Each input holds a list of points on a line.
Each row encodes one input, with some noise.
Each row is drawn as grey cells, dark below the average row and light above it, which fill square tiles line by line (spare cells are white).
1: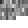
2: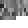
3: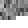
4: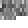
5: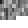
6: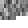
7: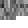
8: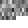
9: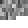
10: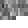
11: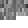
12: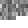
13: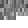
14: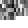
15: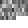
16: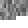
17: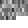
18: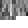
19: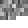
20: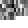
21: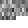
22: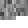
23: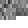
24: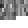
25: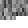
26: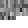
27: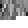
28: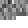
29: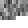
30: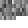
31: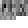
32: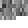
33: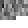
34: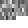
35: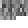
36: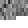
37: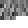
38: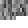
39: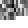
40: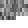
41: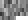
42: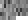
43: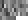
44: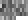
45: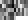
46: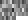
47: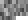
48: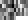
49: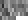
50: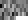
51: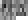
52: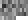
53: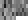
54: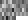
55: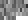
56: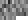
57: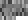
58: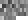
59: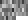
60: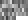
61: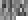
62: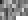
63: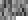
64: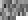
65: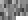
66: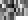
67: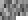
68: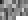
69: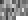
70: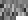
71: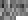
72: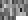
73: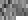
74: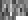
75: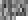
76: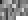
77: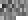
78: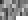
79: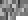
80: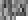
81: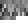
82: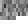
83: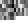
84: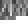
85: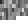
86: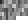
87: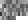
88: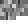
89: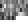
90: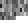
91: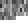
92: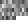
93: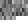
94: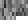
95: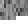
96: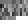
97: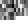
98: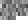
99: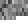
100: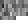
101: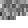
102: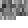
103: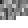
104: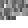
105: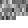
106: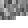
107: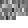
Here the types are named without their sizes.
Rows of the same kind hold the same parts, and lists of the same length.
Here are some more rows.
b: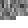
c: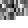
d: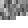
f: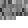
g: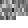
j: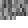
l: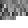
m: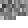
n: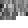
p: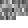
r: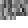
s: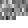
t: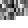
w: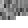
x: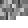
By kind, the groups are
b, l, n
c, t
d, f, j, m, r, w
g, p, s, x

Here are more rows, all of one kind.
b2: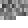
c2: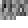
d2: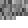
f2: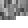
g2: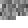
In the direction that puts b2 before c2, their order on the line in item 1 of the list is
f2, g2, b2, d2, c2.
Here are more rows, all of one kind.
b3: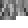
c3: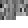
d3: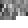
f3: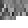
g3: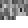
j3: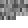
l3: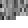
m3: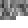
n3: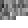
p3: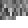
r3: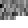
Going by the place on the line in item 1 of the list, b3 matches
d3 and n3.
